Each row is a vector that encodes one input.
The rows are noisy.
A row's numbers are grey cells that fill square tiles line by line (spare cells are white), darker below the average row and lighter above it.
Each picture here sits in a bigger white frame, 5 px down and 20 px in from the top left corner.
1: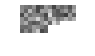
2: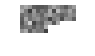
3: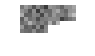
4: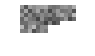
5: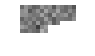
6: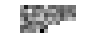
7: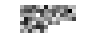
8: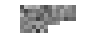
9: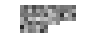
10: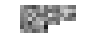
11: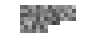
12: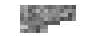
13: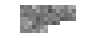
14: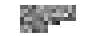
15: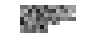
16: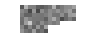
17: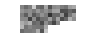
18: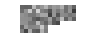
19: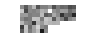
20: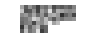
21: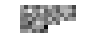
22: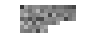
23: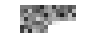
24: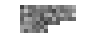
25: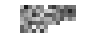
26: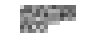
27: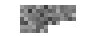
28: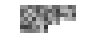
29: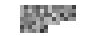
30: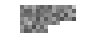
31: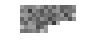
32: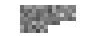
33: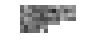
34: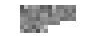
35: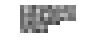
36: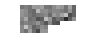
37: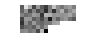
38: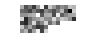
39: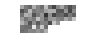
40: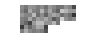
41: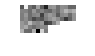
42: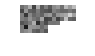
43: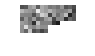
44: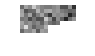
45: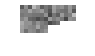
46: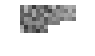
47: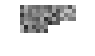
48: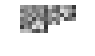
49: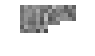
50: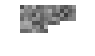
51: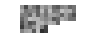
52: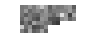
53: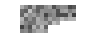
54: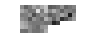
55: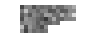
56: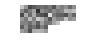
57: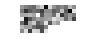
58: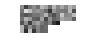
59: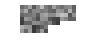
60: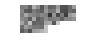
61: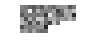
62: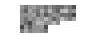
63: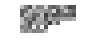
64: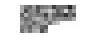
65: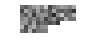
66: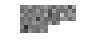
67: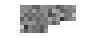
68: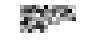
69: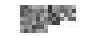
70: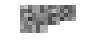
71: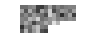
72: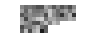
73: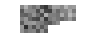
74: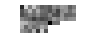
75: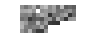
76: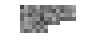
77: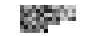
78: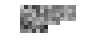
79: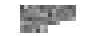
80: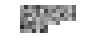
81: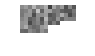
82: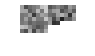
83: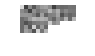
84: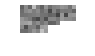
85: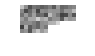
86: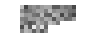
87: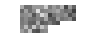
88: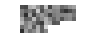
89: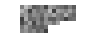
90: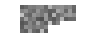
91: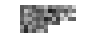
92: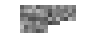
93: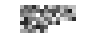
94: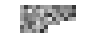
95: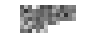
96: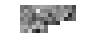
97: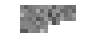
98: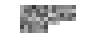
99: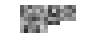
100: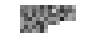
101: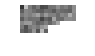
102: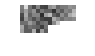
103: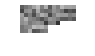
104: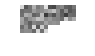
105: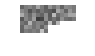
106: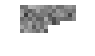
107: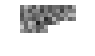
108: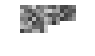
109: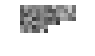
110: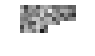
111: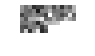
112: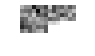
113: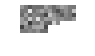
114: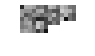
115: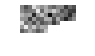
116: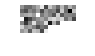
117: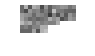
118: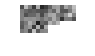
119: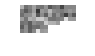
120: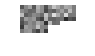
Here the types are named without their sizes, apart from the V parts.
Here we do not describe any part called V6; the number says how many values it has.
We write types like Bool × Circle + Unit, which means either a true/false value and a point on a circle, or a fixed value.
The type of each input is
List(Line × V6).
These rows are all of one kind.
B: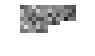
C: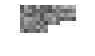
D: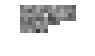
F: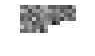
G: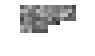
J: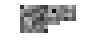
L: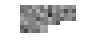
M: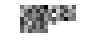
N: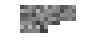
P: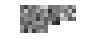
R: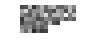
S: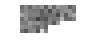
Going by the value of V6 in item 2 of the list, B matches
N and S.
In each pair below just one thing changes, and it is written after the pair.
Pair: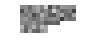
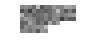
the place on the line in item 2 of the list
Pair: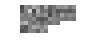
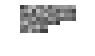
the value of V6 in item 1 of the list
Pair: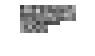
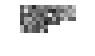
the place on the line in item 1 of the list
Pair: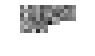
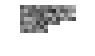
the place on the line in item 2 of the list
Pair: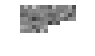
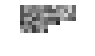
the place on the line in item 2 of the list
